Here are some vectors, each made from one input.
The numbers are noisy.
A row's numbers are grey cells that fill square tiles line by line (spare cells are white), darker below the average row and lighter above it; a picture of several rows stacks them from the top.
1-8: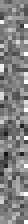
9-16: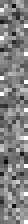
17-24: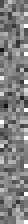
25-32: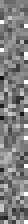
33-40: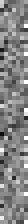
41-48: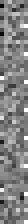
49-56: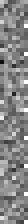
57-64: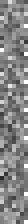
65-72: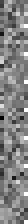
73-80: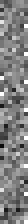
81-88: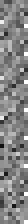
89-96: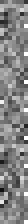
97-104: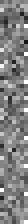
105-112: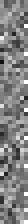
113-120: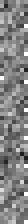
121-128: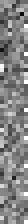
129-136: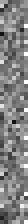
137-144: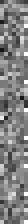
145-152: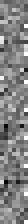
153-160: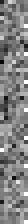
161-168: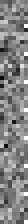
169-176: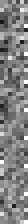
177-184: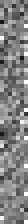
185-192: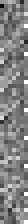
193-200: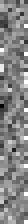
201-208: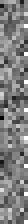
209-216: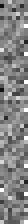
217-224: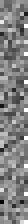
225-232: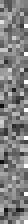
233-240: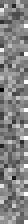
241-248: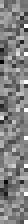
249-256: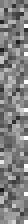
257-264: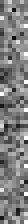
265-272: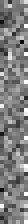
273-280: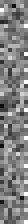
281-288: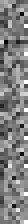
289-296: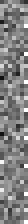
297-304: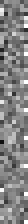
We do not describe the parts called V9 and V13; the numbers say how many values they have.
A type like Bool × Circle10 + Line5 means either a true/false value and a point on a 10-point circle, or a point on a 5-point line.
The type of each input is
Bool × V9 + Line10 + V13.
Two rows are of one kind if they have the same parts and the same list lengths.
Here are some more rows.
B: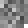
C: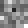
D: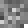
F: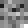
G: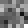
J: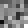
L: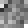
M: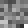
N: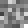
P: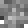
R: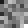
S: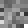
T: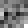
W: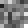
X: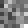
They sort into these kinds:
B, D, L, M, P, S
C, F, N, R, W, X
G, J, T

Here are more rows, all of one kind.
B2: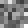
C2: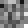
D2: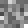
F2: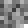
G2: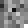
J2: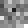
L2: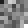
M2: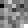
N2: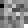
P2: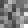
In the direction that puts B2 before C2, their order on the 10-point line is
M2, N2, G2, J2, F2, P2, L2, D2, B2, C2.
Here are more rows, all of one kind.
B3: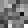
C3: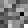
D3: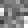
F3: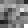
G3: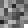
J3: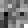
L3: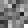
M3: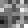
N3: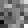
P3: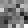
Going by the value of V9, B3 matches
C3, G3 and L3.
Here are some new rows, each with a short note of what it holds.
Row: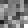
a true/false value and a value of V9
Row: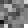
a true/false value and a value of V9
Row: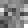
a true/false value and a value of V9
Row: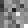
a point on a 10-point line
